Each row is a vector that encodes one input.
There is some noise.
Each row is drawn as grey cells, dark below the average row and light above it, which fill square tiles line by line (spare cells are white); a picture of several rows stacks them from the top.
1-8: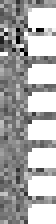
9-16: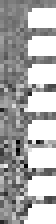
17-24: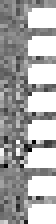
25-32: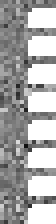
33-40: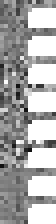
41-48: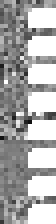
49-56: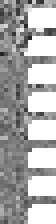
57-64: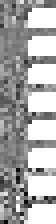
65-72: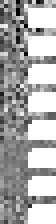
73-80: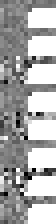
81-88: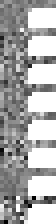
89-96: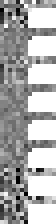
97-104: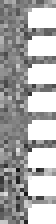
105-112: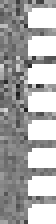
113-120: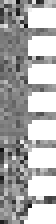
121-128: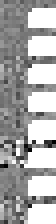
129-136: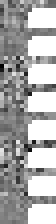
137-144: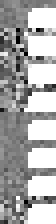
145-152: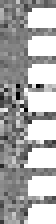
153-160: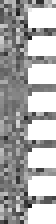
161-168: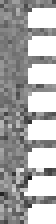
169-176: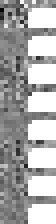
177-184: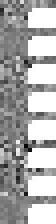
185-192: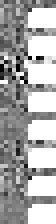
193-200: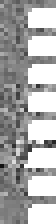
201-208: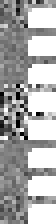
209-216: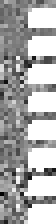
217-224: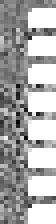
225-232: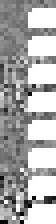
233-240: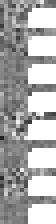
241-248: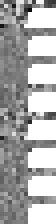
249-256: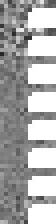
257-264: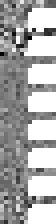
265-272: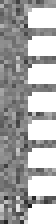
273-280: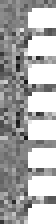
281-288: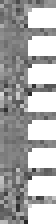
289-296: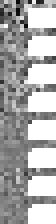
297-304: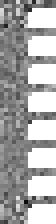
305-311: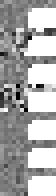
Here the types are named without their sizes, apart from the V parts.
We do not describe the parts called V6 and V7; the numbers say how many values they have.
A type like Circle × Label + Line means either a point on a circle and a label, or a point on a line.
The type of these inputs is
Label + (Line + V7) × V6.
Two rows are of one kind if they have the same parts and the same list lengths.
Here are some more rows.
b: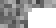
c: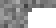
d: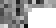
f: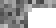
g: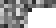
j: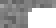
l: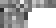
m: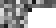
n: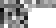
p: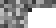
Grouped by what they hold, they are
b, c, f
d, g, j, m, p
l, n

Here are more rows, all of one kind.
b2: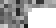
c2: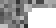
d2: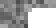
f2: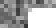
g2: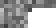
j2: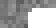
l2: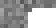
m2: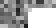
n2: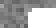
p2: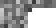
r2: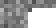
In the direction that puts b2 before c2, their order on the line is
d2, j2, f2, l2, g2, p2, m2, b2, c2, r2, n2.
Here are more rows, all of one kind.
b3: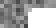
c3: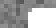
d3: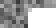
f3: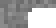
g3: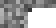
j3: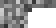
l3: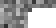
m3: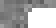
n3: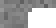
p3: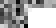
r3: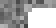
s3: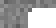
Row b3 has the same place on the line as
l3, m3 and r3.
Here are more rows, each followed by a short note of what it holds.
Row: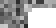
a point on a line and a value of V6
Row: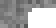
a point on a line and a value of V6
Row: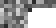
a point on a line and a value of V6
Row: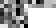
a point on a line and a value of V6
